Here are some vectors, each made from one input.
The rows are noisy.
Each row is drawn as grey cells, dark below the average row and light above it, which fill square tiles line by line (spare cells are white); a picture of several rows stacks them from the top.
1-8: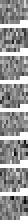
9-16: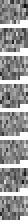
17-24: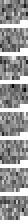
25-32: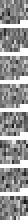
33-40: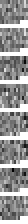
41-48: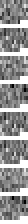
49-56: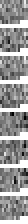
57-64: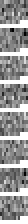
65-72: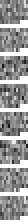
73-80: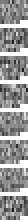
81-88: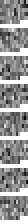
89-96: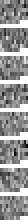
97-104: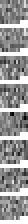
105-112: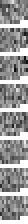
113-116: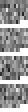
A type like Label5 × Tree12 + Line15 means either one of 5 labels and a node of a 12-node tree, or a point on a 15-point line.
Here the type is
Bool × Circle6 + Line6.
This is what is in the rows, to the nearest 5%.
About 55% of them hold a point on a 6-point circle and a true/false value. The rest hold a point on a 6-point line.
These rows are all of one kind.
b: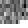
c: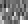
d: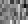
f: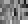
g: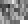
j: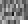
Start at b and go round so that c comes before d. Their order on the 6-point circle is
b, c, j, d, f, g.
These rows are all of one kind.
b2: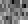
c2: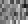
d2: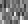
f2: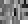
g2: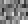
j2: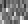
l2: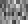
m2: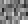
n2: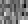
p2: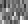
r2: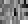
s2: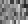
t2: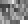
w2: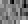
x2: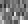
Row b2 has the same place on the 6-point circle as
d2, j2, p2 and x2.
